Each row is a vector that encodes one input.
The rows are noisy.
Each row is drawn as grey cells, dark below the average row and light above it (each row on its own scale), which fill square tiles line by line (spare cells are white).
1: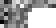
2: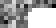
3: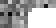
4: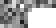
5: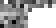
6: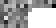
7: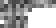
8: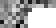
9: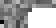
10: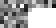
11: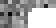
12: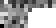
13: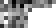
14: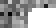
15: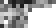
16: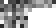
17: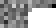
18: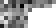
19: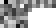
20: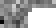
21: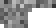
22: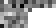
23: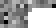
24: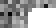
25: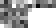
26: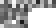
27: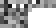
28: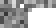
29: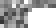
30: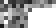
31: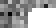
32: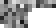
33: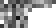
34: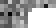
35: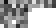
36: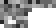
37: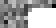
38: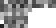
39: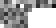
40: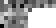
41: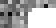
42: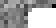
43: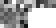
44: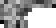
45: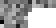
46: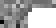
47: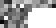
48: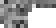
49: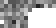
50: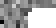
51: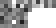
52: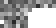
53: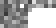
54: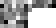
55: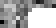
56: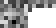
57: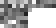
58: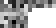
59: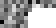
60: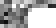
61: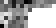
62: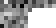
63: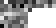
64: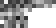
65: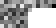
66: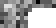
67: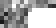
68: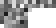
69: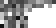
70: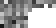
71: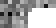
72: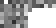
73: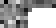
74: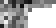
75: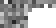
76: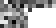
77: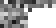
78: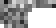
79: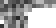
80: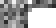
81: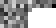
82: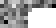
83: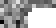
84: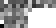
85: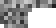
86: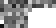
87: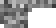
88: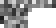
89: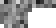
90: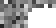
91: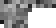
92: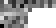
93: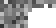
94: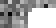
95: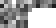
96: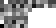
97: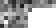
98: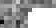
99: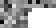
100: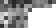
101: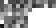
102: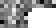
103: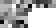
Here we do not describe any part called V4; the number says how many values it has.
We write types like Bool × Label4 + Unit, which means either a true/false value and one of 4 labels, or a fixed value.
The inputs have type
List2(Bool × V4).
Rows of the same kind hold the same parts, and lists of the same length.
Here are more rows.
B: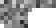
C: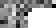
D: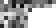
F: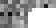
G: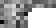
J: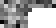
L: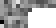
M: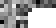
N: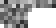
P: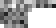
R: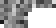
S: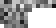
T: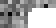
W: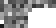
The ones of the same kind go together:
B, C, G, J, L, M, N, P, R, S
D, W
F, T

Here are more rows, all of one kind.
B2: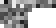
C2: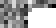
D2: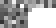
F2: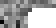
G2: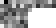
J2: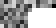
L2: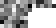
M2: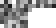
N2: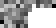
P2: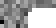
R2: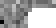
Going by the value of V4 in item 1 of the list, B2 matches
G2, J2, L2 and N2.
